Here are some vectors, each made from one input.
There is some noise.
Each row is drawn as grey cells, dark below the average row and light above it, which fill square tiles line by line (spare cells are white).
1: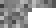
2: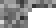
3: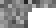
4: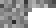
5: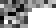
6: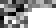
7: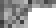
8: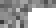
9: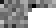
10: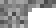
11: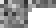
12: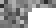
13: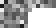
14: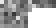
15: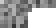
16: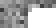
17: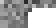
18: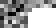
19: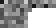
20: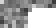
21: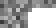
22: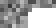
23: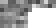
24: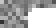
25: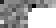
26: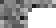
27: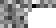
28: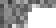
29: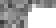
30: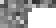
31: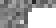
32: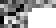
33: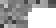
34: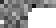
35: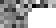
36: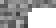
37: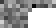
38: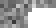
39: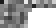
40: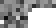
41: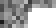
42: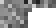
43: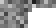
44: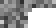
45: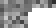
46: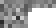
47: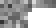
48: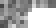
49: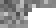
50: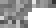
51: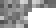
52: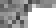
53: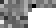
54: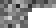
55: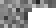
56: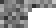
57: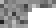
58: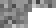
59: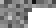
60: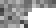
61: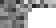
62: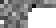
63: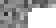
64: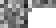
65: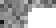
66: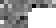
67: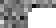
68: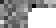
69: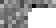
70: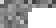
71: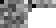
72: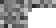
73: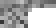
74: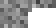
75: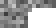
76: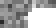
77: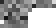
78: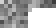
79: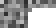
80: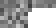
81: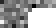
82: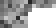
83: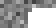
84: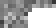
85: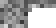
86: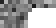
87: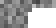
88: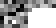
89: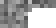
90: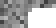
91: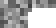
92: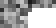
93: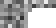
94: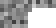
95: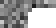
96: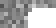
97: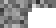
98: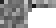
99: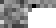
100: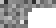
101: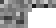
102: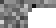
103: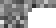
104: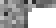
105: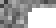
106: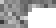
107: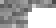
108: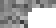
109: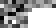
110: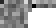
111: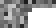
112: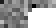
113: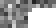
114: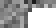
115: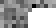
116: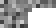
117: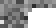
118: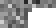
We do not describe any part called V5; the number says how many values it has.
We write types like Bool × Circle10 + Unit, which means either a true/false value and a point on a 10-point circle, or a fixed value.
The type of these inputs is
List2(Bool × V5).
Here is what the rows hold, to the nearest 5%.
All of them are lists of up to two items, each a true/false value and a value of V5: about 5% are empty, 30% hold one and 65% two.
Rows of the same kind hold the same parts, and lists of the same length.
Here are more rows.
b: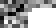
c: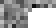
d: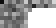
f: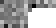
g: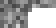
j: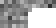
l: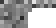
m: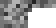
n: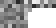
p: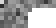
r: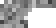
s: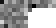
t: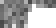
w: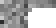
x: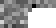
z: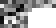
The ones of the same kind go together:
b, z
c, d, f, l, n, s, x
g, j, m, p, r, t, w

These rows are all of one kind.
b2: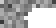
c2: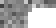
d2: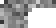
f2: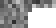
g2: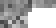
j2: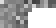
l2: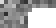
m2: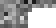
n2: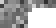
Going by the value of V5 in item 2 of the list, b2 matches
c2, d2 and j2.
